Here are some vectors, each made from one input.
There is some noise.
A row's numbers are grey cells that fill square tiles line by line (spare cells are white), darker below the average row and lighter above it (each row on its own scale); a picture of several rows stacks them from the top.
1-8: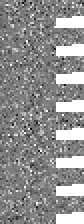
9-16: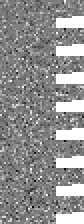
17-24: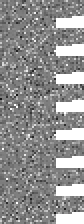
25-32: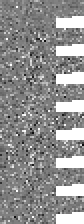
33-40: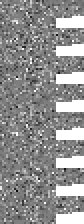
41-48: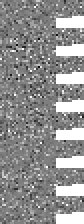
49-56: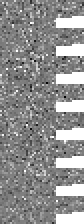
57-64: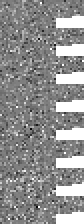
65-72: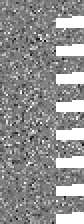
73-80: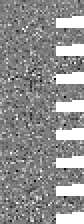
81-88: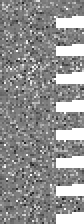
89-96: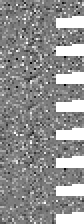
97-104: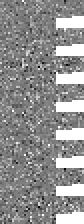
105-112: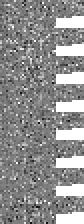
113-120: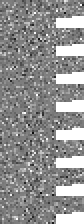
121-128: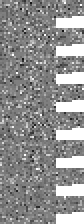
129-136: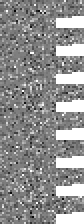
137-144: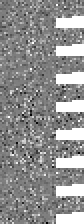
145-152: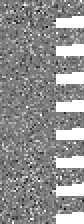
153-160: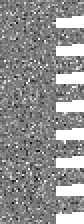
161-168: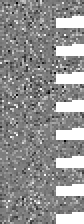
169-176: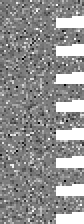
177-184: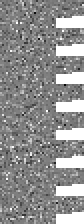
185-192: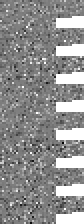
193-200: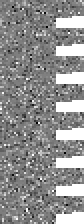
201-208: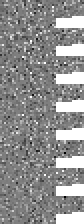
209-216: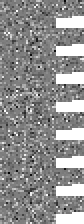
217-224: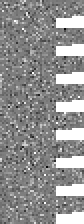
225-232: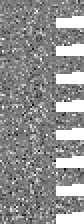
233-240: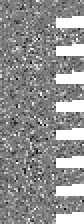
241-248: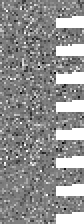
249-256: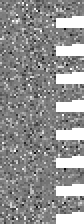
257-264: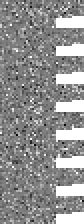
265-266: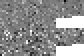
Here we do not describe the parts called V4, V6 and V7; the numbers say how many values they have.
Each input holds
one of 10 labels, a value of V4, a value of V6 and a value of V7, together with either a point on an 11-point circle, or one of 5 labels.
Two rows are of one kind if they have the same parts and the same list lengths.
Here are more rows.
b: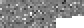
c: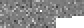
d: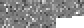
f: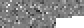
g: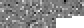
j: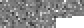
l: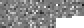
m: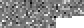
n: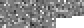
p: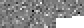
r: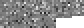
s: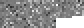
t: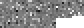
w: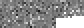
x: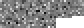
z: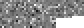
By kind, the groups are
b, c, g, m, p
d, f, j, l, n, r, s, t, w, x, z

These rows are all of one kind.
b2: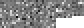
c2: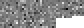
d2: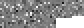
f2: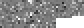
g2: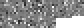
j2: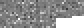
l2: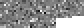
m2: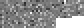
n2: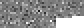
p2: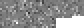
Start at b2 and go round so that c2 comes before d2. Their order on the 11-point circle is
b2, l2, c2, j2, f2, g2, n2, p2, d2, m2.
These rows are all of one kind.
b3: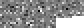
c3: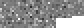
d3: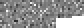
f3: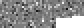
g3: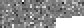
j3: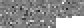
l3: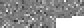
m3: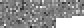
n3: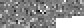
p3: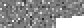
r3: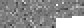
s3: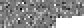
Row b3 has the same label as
c3 and n3.
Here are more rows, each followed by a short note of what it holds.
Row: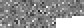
one of 5 labels, one of 10 labels, a value of V4, a value of V6 and a value of V7
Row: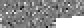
a point on an 11-point circle, one of 10 labels, a value of V4, a value of V6 and a value of V7
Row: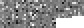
one of 5 labels, one of 10 labels, a value of V4, a value of V6 and a value of V7
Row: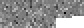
one of 5 labels, one of 10 labels, a value of V4, a value of V6 and a value of V7
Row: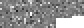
a point on an 11-point circle, one of 10 labels, a value of V4, a value of V6 and a value of V7
